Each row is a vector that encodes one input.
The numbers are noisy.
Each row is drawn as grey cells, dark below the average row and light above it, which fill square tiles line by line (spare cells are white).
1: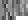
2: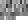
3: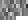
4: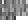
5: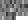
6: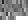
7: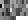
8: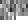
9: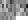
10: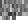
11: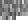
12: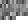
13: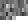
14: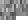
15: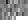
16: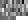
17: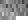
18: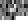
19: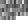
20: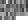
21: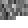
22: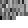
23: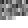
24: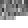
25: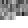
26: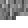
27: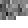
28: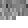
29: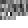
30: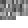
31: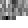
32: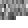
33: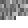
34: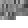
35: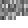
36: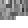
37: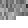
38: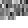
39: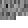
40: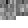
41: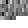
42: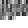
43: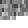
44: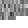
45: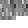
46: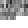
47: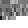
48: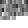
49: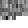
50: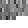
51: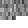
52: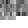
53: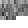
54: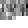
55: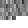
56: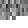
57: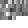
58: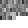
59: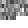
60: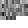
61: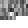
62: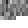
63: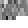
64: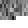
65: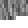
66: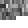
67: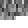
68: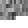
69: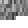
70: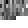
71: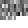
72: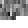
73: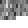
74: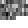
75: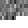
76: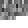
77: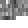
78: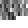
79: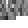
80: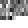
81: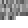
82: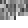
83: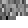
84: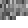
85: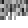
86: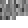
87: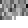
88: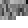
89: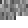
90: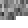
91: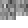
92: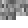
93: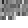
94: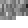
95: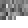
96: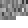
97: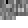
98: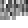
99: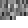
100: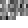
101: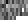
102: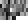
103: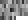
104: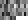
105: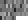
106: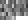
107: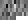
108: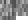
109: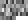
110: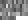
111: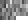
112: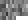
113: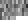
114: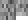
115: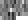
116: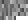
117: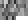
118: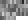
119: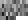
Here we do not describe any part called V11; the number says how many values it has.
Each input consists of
a value of V11, together with either one of 6 labels, or a point on a 7-point line.
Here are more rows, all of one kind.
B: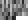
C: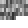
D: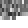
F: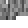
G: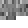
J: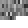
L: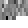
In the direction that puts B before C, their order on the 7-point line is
L, F, B, J, D, G, C.
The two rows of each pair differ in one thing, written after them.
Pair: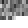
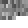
the label
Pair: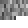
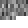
the label
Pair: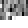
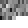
the value of V11
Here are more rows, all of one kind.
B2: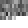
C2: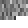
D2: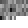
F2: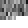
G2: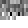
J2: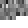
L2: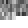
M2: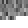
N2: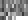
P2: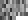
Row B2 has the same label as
G2, J2 and L2.
